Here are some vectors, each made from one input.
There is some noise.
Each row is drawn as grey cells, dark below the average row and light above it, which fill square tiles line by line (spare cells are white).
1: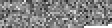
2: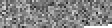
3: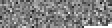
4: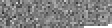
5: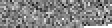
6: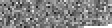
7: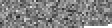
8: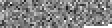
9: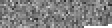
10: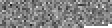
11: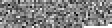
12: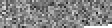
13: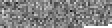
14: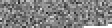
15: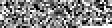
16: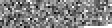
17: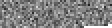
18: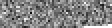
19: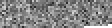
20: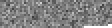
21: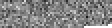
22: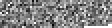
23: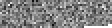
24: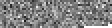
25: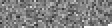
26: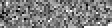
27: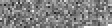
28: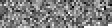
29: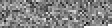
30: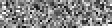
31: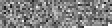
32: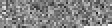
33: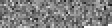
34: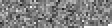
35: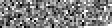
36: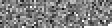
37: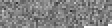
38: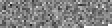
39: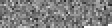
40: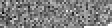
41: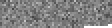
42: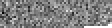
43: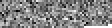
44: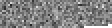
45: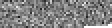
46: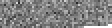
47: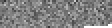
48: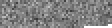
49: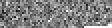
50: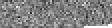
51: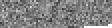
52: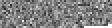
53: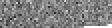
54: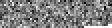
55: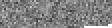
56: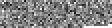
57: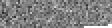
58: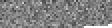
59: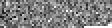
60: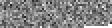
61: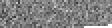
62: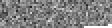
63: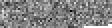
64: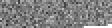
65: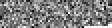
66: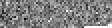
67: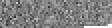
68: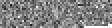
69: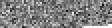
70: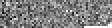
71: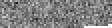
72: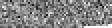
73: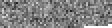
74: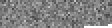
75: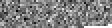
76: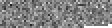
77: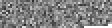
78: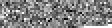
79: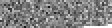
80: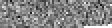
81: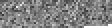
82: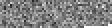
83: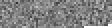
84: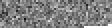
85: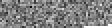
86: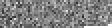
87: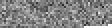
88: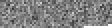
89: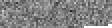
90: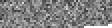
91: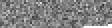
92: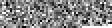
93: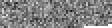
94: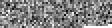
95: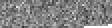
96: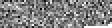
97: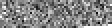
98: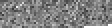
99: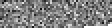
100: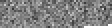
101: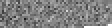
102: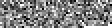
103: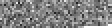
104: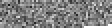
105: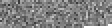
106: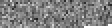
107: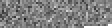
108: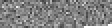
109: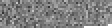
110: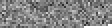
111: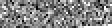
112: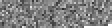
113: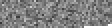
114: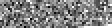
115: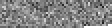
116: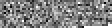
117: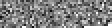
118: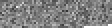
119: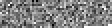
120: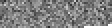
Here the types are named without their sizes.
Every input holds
either a point on a line, or three true/false values.
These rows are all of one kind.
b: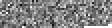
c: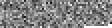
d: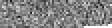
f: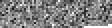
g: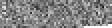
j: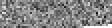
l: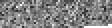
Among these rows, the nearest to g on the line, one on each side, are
d and j.
